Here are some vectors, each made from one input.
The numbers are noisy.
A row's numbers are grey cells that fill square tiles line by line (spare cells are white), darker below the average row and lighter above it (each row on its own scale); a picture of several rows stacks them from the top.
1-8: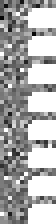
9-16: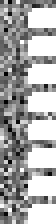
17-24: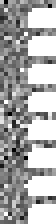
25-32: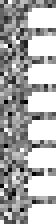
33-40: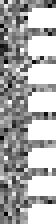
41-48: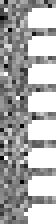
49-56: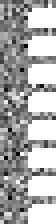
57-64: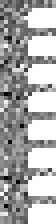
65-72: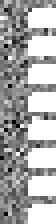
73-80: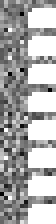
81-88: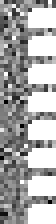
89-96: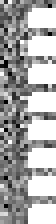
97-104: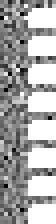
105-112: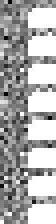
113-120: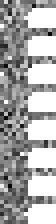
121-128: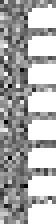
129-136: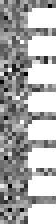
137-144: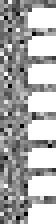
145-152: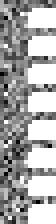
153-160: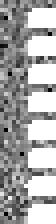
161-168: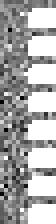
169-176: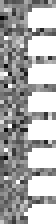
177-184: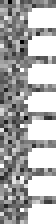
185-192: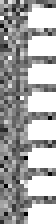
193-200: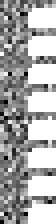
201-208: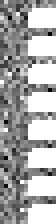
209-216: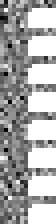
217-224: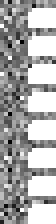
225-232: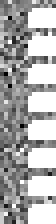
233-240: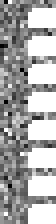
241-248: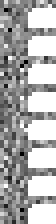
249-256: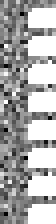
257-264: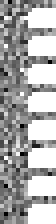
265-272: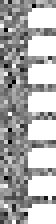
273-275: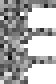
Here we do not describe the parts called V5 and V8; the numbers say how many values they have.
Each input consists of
a true/false value, a value of V5 and a value of V8, together with either a point on a 6-point line, or a point on a 7-point line.
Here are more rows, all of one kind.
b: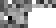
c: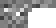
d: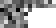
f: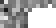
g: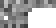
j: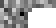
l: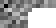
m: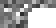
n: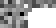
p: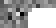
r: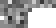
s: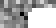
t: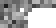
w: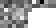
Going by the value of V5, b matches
f, r and w.
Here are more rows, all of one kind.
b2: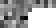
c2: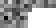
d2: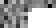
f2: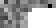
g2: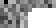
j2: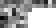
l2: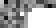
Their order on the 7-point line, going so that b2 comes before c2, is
j2, b2, c2, l2, f2, d2, g2.
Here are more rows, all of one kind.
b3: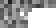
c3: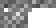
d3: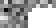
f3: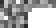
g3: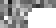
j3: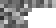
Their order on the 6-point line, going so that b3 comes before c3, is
d3, f3, g3, b3, j3, c3.
